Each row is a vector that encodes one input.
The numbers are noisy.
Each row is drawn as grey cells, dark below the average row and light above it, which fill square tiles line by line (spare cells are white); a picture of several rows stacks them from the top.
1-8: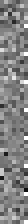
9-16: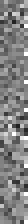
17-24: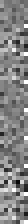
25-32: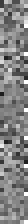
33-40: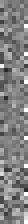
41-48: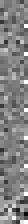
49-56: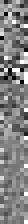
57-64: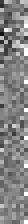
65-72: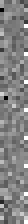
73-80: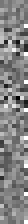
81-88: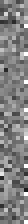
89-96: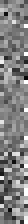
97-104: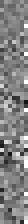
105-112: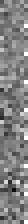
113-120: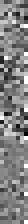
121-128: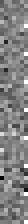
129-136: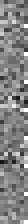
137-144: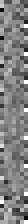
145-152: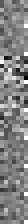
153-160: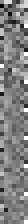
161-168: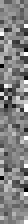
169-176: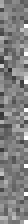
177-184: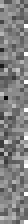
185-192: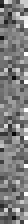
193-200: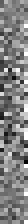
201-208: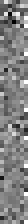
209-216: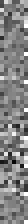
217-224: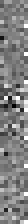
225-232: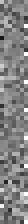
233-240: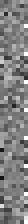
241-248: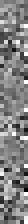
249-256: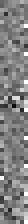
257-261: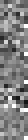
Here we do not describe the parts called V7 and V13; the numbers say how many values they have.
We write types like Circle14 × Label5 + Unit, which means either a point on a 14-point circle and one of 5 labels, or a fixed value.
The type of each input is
Bool × Label8 × V13 + Line3 × Line3 × V7 + Unit.
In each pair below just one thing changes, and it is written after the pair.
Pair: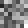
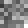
the true/false value
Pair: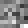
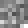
the value of V13
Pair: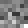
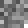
the value of V13
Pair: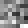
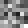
the label
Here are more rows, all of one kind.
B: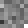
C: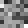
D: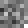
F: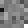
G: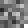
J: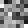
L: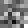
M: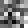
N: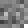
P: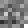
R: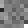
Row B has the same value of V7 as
G and R.
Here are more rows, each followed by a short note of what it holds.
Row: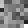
a point on each of two 3-point lines and a value of V7
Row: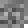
a point on each of two 3-point lines and a value of V7
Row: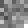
one of 8 labels, a true/false value and a value of V13
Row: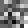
a point on each of two 3-point lines and a value of V7
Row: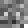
a point on each of two 3-point lines and a value of V7
